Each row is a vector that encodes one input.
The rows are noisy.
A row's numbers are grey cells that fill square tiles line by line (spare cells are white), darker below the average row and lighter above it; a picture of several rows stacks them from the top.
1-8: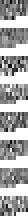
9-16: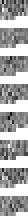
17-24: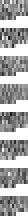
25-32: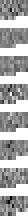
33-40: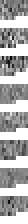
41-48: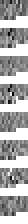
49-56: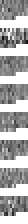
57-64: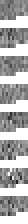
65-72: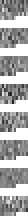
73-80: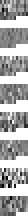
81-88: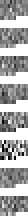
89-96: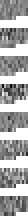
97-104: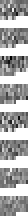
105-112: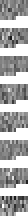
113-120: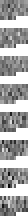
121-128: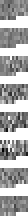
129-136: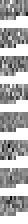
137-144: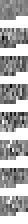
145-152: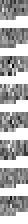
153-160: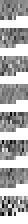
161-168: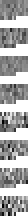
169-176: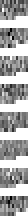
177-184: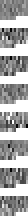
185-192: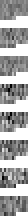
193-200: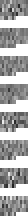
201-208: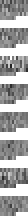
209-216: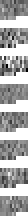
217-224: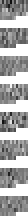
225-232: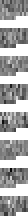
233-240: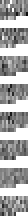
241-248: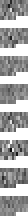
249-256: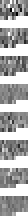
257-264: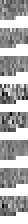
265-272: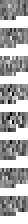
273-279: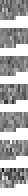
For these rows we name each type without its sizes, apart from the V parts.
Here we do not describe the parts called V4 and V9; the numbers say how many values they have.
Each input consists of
a value of V4 and a value of V9, together with a list of points on a line.
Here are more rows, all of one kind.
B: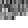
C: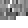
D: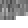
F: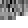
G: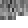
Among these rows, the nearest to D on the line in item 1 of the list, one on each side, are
B and G.
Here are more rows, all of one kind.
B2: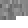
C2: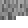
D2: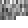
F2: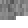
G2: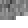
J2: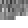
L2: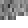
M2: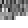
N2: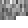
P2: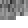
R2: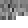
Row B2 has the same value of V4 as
C2, J2, M2 and R2.
